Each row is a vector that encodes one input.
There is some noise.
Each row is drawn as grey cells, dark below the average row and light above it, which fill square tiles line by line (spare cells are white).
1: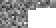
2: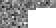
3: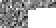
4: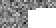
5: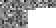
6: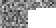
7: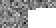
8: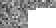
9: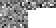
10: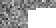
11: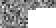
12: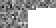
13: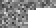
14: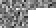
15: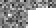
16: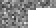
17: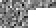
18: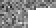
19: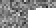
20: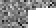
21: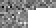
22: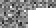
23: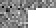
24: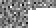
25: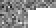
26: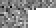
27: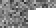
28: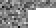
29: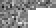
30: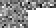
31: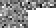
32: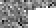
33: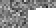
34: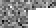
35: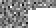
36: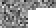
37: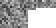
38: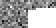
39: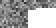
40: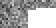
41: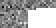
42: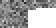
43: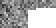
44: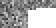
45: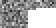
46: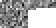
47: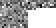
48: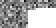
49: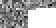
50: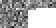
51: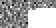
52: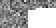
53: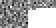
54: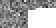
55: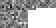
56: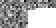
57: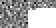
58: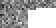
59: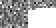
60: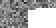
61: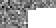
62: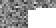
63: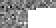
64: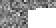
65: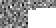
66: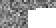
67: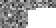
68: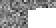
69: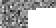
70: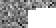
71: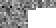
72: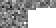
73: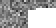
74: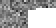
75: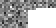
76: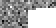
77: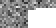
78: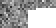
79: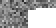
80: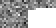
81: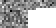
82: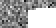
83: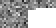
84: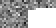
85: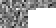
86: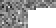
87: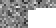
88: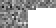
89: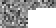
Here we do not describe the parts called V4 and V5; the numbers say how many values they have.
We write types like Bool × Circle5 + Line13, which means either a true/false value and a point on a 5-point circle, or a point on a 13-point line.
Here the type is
List2(Circle6) + V4 × V5.
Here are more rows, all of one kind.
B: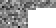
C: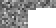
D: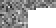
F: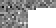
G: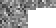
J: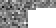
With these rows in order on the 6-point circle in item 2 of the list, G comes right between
C and D.
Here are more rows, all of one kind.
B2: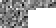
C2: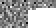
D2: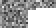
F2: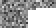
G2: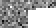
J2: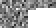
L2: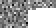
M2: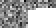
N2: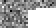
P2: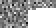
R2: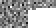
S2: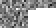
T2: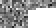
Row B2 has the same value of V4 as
G2 and R2.
